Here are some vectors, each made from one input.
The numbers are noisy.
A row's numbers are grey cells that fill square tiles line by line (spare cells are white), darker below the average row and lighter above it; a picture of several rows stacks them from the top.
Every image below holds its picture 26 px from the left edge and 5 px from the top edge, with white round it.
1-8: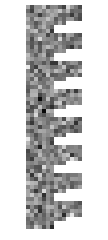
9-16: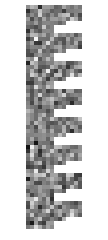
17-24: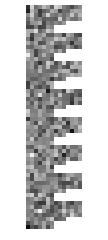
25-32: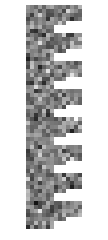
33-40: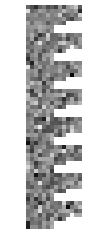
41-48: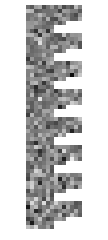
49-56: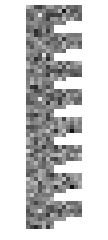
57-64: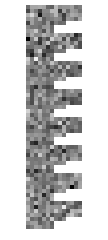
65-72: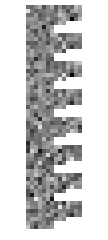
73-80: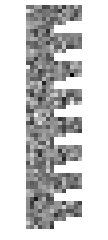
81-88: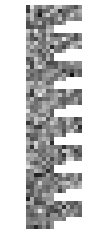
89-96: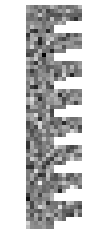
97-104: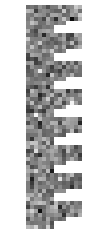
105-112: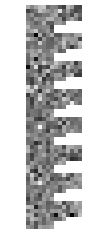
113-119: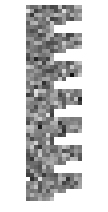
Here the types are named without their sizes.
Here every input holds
a point on a line, together with either a label, or a node of a tree.
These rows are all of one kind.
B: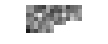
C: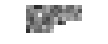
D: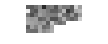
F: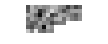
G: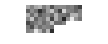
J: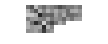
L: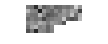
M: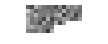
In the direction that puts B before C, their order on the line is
F, G, J, M, D, L, B, C.
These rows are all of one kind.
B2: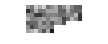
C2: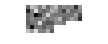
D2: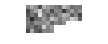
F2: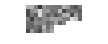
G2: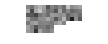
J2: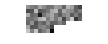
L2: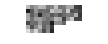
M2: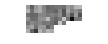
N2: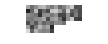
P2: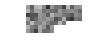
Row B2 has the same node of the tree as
C2, D2, G2 and P2.
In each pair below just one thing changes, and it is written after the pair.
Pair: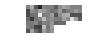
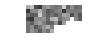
the node of the tree
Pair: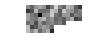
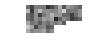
the place on the line
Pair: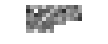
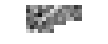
the node of the tree
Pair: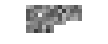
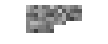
the place on the line
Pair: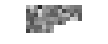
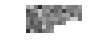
the node of the tree
